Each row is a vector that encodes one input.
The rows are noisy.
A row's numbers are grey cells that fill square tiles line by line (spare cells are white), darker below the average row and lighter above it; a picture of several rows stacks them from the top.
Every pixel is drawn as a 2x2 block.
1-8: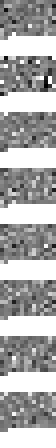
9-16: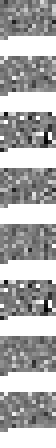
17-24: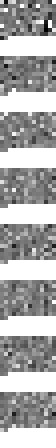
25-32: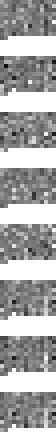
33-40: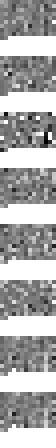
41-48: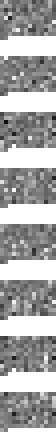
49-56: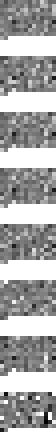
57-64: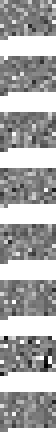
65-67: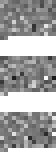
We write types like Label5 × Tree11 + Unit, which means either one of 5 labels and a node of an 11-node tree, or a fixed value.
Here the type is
Bool × Circle8 + Unit.
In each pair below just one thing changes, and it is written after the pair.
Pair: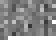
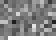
the true/false value
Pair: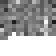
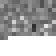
the true/false value
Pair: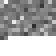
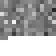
the place on the 8-point circle
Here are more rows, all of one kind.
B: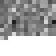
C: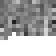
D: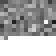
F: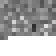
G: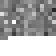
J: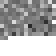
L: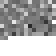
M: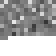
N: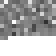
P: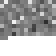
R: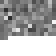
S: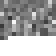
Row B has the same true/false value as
C and D.
